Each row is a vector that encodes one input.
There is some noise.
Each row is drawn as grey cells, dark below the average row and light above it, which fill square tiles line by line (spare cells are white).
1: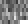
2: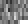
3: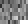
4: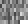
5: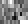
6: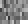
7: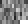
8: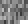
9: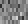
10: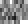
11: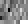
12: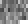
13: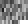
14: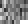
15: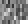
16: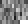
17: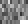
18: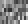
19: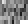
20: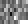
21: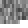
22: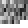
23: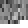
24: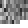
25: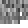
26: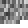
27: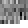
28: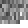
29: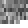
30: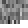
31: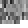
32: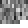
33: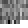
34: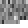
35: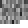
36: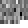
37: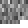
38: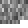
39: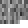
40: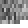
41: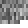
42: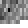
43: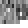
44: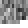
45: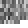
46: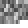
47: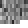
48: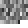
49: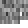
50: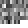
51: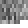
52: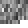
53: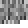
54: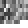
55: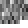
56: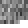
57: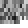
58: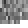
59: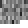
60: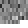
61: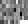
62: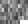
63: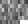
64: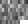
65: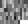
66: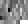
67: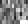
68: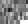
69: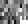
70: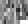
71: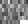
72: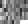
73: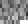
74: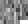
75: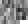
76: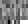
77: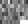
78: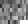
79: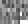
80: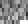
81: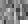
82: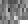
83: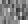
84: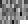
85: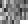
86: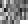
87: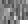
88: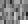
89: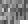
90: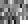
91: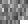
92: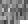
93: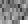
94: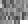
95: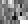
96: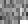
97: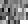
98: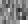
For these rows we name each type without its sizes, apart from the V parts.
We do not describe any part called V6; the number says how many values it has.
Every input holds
a true/false value and a value of V6, together with either a fixed value, or a node of a tree.
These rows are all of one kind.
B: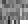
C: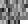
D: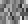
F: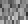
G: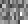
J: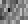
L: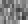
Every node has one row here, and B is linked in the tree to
C and J.
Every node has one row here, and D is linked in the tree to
L.
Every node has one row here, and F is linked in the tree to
G.
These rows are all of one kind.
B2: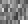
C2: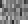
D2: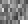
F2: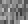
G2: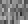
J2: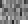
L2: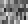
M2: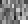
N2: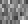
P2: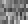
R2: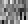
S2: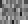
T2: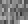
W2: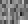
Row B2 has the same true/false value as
D2, M2 and N2.
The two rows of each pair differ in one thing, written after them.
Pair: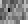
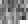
the true/false value
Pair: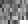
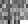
the true/false value
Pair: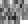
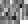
the node of the tree
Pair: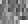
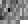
the true/false value
